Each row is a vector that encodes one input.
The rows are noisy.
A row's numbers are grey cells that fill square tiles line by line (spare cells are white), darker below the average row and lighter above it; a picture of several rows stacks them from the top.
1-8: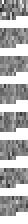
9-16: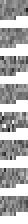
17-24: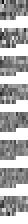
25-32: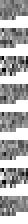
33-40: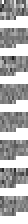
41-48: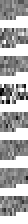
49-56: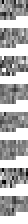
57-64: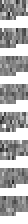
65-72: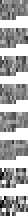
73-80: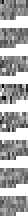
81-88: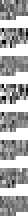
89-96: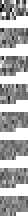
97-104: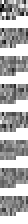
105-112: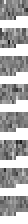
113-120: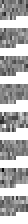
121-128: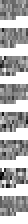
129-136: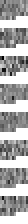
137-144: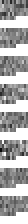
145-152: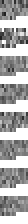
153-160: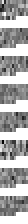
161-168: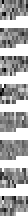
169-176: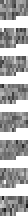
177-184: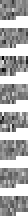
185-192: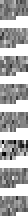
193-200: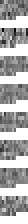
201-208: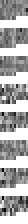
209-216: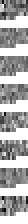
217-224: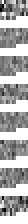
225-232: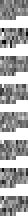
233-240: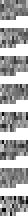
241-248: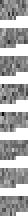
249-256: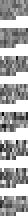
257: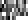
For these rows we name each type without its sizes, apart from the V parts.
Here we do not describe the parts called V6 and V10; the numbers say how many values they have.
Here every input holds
a true/false value and a value of V10, together with either a point on a line, or a value of V6.
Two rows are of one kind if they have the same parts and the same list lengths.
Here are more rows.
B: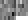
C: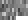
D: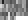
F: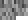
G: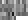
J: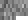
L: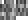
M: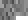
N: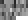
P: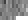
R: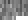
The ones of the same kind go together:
B, C, D, J, M, N, P
F, G, L, R

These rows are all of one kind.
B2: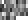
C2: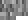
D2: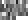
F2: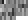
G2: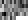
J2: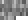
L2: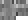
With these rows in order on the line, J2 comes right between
F2 and L2.
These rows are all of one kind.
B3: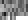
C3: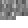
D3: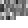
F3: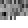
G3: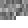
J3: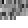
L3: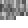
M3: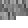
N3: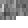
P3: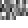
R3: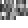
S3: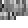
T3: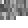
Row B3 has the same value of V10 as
F3 and P3.
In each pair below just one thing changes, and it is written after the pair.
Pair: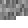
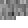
the value of V10
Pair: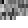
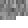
the true/false value
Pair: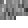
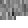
the value of V10
